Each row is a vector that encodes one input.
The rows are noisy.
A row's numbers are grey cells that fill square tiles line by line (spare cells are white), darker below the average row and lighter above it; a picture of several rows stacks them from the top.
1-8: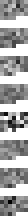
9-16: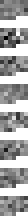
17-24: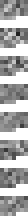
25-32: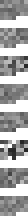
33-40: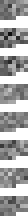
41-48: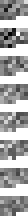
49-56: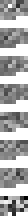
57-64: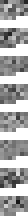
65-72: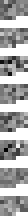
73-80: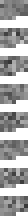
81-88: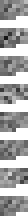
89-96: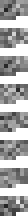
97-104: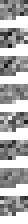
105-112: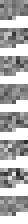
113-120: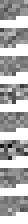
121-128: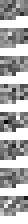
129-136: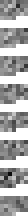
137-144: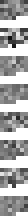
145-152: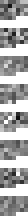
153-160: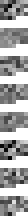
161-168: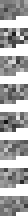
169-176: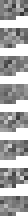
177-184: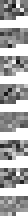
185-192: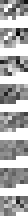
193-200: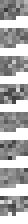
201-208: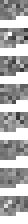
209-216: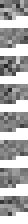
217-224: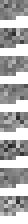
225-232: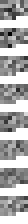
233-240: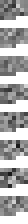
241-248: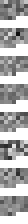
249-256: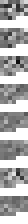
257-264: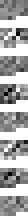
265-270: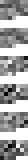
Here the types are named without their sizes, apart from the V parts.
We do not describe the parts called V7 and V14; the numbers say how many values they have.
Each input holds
a true/false value and a value of V7, together with either a point on a line, or a value of V14.
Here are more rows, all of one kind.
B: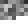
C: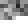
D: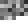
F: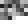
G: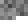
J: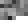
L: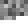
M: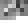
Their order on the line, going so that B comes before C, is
B, J, L, F, C, G, D, M.
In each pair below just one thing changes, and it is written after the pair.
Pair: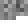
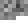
the value of V7
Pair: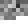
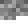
the value of V14
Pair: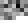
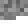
the value of V7
